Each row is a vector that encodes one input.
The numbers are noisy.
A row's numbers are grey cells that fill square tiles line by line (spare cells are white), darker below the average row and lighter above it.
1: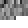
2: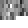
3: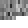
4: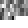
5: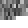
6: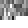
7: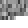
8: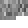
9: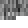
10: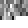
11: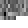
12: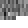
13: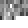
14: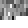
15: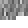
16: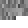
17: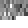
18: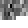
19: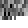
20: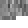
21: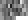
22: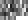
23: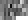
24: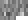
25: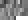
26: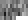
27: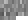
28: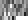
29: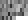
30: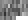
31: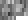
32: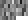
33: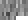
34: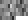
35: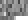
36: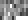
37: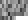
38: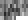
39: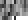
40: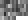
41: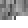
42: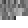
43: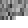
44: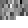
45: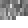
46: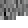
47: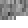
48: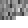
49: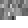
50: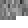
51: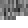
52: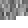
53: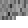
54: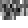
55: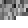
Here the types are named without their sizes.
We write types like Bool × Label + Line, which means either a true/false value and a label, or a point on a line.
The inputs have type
Bool × Line.
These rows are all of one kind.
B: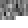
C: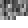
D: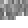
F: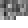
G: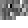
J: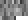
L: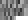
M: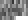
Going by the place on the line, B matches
C and F.
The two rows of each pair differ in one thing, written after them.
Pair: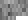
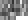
the true/false value
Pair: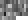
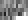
the place on the line
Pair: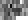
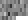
the true/false value
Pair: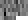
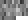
the true/false value
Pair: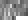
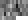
the true/false value
